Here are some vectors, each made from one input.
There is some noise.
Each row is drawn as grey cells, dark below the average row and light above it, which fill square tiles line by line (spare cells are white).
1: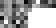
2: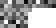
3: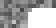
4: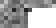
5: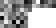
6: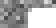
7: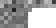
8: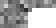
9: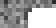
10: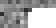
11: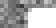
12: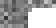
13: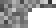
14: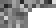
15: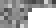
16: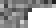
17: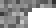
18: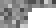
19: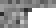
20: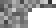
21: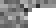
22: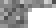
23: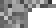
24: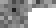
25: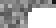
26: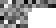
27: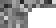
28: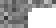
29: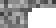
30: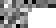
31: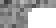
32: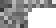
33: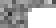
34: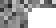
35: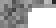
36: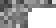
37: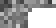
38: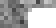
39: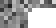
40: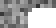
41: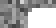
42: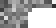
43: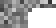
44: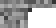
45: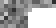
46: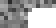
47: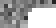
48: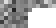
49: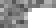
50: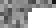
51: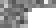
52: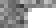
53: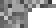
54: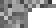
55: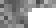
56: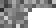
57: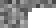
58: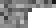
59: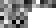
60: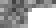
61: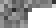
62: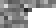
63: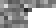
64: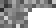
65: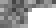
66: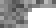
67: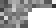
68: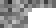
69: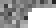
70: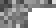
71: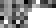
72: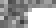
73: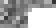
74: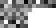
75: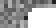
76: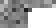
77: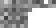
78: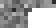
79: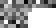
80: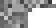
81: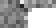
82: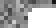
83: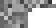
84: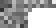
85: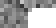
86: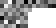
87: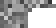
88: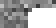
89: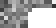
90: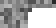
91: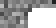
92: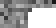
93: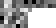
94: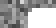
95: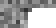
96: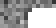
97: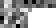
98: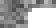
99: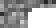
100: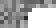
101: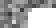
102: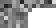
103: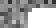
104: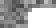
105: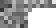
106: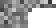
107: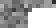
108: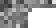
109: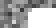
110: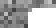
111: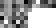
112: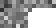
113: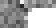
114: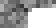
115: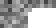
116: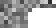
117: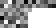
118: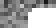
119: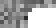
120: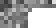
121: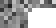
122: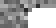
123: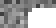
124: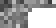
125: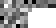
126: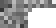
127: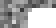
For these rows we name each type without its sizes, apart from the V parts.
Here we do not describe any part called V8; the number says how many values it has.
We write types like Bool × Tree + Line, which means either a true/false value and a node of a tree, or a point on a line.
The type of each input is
(Bool × Bool × Bool × Bool + Unit) × V8 + Line.
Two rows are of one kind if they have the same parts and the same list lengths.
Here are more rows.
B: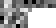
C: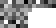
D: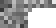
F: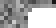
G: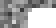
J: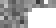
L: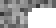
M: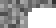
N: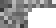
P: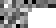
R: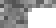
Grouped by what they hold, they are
B, C, P
D, N
F, G, J, L, M, R

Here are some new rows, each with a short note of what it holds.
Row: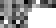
a point on a line
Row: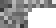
a value of V8
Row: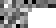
a point on a line
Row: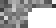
a value of V8
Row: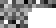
a point on a line
